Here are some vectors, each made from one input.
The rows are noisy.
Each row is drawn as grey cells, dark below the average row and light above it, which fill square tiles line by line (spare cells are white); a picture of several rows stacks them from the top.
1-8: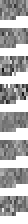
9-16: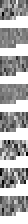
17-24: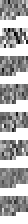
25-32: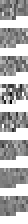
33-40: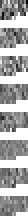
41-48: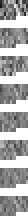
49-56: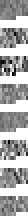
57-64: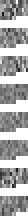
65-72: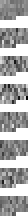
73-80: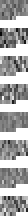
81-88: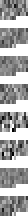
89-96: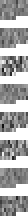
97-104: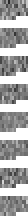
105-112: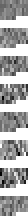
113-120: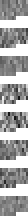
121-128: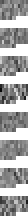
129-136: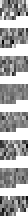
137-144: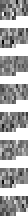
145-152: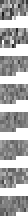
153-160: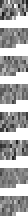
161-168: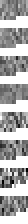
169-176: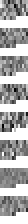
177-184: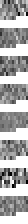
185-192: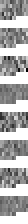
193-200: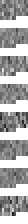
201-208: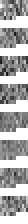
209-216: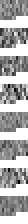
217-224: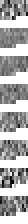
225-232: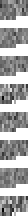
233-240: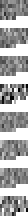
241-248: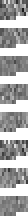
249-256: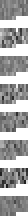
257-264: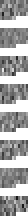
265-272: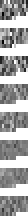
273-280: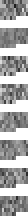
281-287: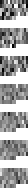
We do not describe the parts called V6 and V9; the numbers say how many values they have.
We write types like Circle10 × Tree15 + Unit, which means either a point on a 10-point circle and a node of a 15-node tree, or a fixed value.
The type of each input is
((Circle10 + V9) × Line5 + Label5) × V6.
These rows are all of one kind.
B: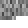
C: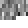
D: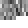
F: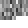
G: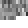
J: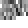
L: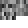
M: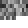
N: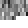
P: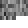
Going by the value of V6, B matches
C, D, F and J.
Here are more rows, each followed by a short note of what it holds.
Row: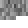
a point on a 5-point line, a value of V6 and a value of V9
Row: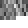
a point on a 10-point circle, a point on a 5-point line and a value of V6
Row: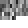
a point on a 5-point line, a value of V6 and a value of V9
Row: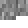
a point on a 5-point line, a value of V6 and a value of V9
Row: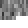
a point on a 5-point line, a value of V6 and a value of V9
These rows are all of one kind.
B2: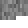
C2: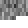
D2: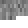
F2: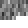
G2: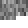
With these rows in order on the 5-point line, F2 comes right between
D2 and G2.
